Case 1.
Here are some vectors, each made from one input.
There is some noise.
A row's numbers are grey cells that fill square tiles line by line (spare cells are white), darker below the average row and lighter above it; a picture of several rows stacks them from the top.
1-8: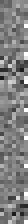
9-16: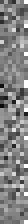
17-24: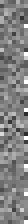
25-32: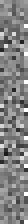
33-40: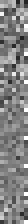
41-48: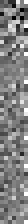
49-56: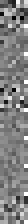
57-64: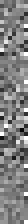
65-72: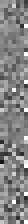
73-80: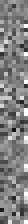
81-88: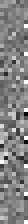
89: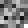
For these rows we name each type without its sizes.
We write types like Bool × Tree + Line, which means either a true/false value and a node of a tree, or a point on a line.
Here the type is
(Bool × Bool × Bool × Bool + Unit) × Tree.
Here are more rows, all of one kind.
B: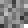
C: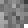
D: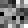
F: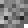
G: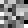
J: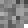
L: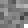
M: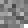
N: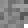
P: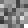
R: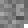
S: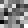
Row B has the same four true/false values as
F, G, L and P.
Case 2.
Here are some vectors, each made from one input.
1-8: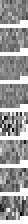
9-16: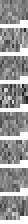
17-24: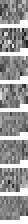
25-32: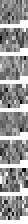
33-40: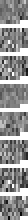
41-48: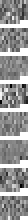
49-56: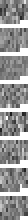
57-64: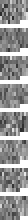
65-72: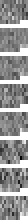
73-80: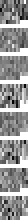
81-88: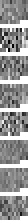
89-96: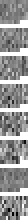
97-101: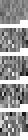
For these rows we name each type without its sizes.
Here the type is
List(Circle).
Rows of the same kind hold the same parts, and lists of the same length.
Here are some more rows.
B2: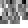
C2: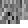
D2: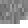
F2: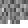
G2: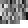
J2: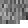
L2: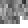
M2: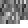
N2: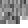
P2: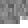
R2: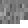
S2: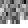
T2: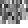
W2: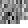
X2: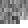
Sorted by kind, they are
B2, D2, W2
C2, G2, J2, L2, M2, N2, P2, R2, X2
F2, S2, T2

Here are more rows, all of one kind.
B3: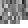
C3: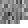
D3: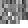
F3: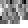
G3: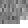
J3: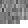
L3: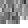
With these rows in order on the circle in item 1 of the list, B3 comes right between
D3 and L3.
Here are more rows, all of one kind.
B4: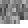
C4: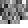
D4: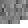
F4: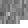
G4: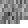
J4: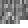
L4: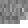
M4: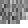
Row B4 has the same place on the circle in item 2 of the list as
G4 and M4.
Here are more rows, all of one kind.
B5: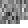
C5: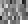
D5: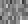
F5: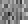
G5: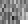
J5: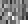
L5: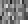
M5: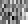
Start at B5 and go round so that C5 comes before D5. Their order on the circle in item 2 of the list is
B5, C5, F5, M5, G5, J5, D5, L5.
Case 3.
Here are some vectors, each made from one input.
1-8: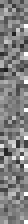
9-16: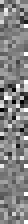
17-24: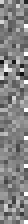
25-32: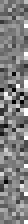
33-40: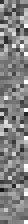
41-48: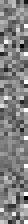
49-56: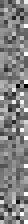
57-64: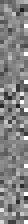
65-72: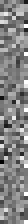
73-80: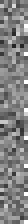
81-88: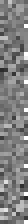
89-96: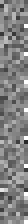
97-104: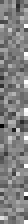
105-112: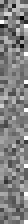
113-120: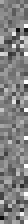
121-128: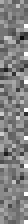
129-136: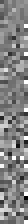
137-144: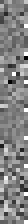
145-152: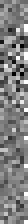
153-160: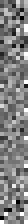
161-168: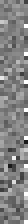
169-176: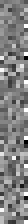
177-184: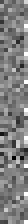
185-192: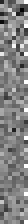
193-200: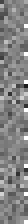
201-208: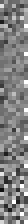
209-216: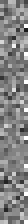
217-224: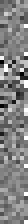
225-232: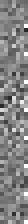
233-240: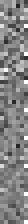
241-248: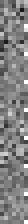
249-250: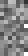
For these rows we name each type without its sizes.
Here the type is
Bool × Bool × Bool × Bool + Tree + Unit.
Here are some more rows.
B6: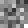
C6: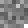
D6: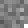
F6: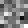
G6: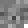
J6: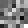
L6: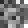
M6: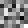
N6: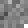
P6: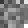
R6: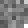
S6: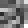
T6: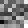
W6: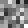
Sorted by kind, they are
B6, C6, D6, F6, G6, J6, L6, N6, P6, R6, T6, W6
M6
S6

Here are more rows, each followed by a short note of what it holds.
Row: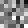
a node of a tree
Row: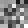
four true/false values
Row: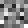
a node of a tree
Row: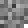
four true/false values
